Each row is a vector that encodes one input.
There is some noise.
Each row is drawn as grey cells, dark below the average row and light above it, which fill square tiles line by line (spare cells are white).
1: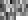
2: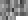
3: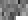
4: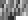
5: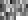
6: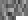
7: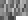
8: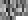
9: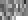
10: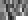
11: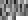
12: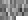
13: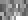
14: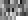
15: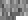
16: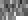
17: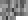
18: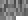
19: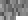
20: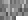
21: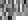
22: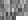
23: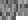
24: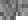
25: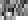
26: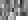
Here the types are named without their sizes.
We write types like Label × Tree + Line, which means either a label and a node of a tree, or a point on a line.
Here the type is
Line.
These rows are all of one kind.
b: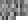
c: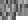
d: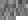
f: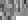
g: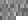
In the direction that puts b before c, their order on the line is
b, c, d, g, f.
